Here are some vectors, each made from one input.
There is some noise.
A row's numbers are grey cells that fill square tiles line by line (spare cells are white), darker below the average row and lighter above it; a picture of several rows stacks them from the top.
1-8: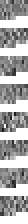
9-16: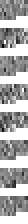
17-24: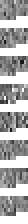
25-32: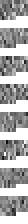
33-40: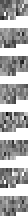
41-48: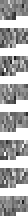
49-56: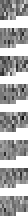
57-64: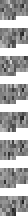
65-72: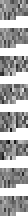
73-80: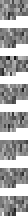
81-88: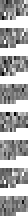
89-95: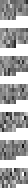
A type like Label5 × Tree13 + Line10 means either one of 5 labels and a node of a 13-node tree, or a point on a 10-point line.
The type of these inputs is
Bool × Bool × Bool × Bool + Tree12.
